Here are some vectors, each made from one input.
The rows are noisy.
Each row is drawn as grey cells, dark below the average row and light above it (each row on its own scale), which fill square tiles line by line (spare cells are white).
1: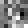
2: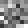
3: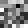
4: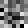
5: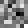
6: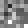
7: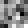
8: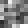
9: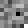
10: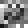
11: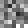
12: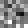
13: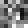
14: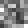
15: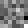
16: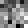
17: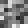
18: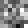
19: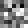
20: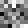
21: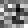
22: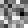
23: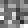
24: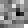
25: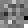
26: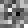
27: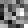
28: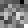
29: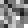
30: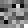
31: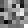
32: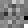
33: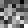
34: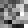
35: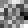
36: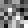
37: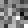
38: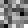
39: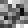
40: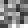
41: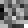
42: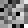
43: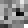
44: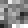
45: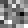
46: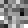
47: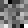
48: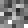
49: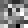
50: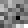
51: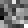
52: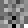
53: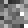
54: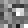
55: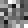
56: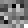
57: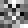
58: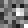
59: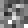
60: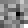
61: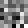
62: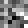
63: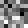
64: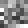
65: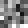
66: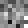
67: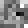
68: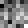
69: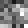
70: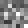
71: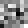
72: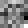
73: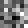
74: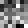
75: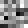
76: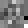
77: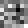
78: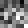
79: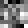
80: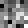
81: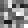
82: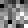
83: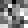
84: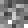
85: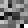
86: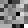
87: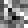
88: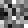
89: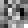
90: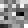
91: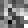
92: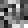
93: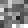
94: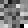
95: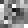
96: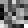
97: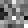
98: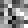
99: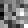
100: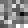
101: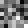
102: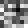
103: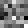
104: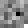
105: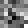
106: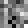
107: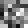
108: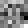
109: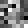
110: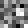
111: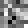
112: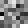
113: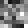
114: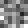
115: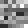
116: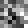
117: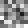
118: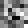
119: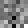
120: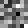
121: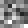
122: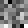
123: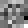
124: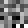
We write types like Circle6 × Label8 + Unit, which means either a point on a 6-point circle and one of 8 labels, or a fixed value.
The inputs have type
(Line5 + Tree9) × Line7.
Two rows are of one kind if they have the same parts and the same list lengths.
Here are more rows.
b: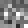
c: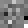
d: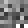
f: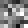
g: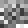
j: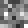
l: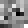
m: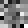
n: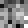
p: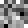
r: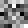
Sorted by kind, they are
b, c, n, p, r
d, f, g, j, l, m

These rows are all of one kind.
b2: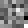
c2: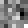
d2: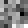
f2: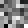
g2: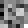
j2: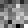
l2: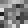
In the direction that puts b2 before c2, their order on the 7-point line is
g2, j2, b2, f2, c2, d2, l2.
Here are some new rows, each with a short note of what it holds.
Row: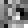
a point on a 5-point line and a point on a 7-point line
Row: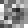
a point on a 7-point line and a node of a 9-node tree
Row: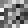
a point on a 5-point line and a point on a 7-point line
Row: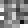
a point on a 7-point line and a node of a 9-node tree
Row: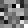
a point on a 5-point line and a point on a 7-point line
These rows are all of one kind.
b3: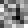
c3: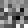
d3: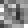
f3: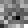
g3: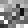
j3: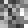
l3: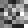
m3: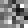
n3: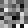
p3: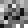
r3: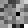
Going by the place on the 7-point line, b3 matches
d3 and f3.
